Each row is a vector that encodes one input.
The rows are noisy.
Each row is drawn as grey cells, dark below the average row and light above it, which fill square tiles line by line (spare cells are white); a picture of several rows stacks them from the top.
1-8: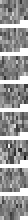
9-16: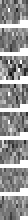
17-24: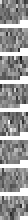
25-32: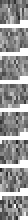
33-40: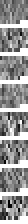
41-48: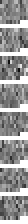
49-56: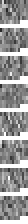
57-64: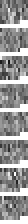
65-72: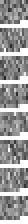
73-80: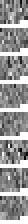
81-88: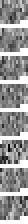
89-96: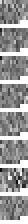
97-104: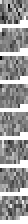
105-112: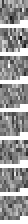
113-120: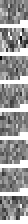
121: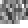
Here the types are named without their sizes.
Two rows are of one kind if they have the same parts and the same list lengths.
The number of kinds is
3.
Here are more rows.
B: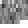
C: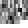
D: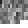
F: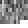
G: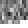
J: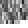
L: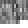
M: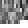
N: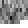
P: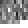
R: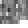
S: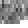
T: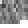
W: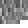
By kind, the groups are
B, C, N, R, S, T
D, G, J, L, P, W
F, M

